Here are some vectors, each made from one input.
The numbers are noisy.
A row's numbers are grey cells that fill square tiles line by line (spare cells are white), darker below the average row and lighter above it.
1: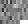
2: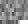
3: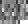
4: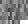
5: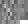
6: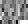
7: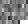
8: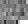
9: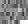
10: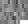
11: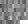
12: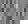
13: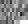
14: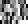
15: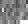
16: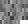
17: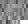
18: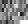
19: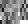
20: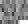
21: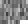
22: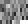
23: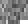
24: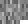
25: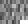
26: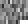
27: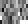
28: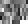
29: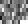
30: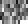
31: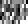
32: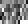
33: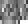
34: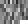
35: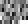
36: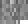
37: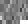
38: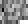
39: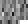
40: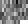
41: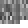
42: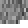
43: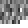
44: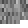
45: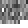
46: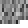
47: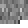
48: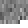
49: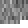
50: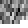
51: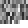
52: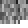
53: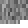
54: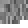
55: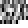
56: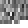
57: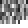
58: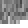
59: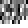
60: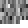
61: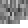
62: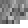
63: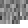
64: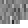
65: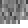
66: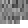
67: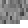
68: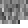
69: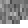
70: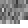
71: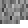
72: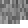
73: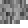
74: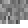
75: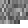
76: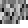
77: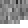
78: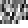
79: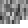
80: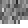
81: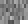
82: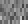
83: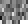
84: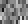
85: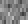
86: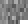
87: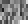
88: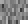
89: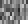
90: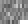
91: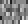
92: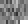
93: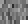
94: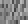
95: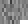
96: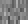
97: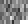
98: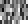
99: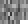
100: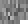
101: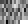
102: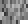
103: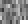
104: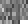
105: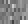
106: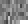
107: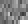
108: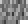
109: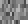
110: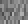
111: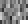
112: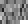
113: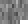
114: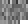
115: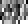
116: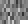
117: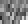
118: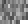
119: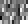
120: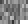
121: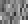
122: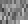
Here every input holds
a point on a 6-point line, together with either a point on an 8-point circle and a true/false value, or a fixed value.
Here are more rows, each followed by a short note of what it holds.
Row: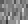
a point on an 8-point circle, a point on a 6-point line and a true/false value
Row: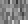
a point on a 6-point line
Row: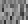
a point on a 6-point line
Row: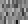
a point on a 6-point line
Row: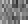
a point on an 8-point circle, a point on a 6-point line and a true/false value
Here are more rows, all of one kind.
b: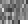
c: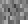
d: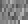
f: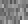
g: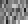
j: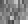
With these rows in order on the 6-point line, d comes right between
f and g.
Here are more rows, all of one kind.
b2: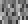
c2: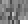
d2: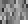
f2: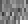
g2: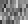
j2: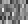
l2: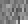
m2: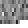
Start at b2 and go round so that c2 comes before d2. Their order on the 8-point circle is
b2, c2, l2, d2, m2, j2, g2, f2.
